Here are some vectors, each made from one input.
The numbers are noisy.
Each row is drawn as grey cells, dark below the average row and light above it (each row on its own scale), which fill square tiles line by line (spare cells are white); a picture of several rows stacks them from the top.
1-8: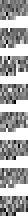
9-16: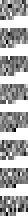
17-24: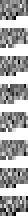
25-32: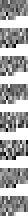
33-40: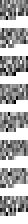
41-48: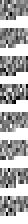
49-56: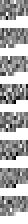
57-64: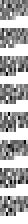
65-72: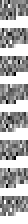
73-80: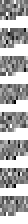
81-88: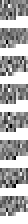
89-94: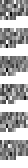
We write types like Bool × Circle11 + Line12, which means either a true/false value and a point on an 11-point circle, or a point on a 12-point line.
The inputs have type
Bool × Bool × Bool + Tree11.
